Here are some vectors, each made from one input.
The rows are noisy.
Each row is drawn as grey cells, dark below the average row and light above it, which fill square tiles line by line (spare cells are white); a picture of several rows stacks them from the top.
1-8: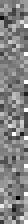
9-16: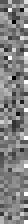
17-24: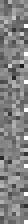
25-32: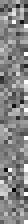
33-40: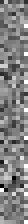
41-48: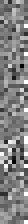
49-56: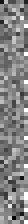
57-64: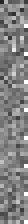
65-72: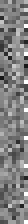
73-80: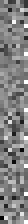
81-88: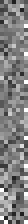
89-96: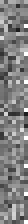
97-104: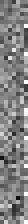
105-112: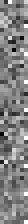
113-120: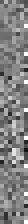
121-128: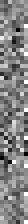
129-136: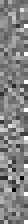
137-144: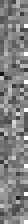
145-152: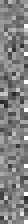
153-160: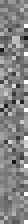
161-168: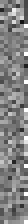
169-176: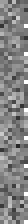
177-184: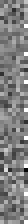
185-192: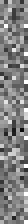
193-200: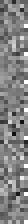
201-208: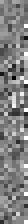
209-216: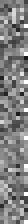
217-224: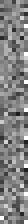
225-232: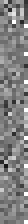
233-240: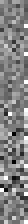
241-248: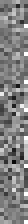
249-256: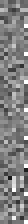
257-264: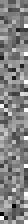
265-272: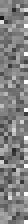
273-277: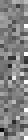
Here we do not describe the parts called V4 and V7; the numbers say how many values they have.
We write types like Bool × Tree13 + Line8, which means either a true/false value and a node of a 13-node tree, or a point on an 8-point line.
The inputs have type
Bool × V4 + Line11 + V7.
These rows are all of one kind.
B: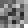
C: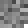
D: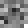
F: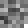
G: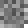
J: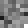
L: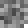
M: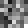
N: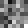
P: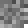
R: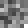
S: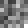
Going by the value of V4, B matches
C, D, F and J.
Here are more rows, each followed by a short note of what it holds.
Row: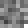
a true/false value and a value of V4
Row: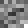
a value of V7
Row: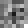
a value of V7
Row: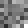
a point on an 11-point line
